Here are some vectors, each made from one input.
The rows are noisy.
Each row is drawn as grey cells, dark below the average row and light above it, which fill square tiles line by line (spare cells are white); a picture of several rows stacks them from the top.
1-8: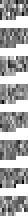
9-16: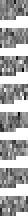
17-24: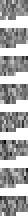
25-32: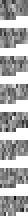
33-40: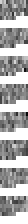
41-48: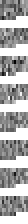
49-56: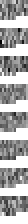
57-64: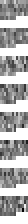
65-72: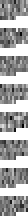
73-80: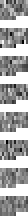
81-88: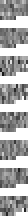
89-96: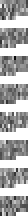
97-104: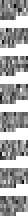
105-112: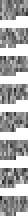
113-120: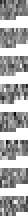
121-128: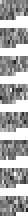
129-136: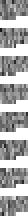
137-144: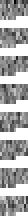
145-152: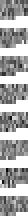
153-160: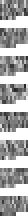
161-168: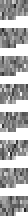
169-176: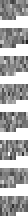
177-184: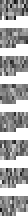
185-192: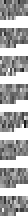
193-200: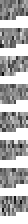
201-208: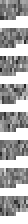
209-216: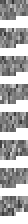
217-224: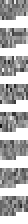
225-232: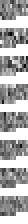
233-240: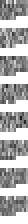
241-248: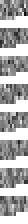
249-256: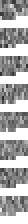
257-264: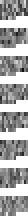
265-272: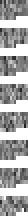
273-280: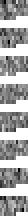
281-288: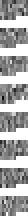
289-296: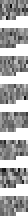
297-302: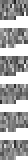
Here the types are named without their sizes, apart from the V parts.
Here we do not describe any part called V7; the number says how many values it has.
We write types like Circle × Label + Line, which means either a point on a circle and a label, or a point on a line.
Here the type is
Circle × (Circle + Unit) × List(V7).
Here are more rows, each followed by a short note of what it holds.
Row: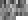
a point on each of two circles, together with the empty list
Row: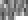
a point on a circle, together with a list of one item
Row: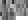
a point on a circle, together with the empty list
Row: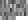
a point on each of two circles, together with the empty list
